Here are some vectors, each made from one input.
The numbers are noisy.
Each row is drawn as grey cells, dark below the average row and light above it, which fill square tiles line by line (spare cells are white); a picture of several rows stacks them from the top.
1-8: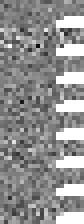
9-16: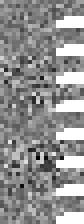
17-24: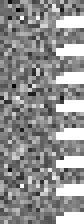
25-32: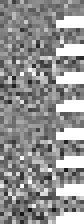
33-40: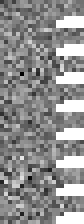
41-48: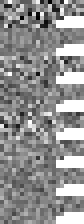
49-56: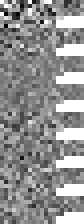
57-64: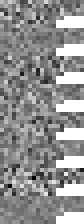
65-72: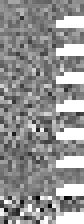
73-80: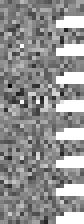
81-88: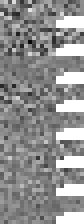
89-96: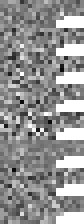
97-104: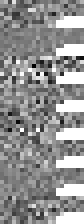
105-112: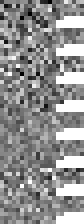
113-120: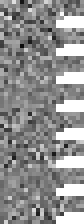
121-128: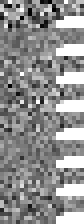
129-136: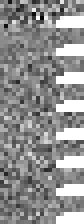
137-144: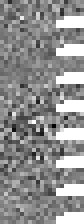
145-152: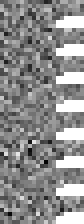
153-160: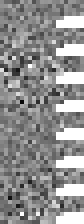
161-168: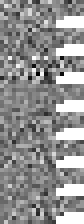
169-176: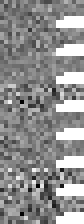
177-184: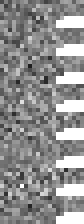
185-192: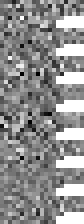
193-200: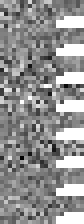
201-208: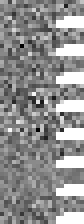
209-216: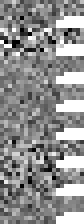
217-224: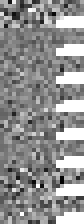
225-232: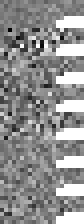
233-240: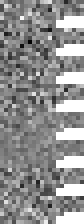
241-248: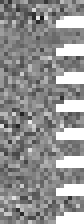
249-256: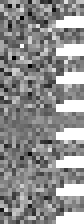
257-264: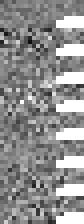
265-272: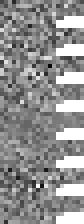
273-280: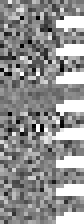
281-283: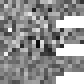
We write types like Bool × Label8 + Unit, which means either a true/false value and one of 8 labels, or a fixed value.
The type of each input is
Bool × Bool × Bool + Line5 + Line15.
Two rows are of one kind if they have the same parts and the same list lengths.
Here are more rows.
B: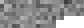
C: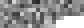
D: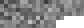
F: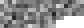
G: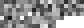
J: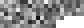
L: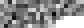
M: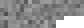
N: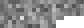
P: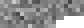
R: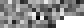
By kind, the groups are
B, C, F, G, L, P
D, N, R
J, M

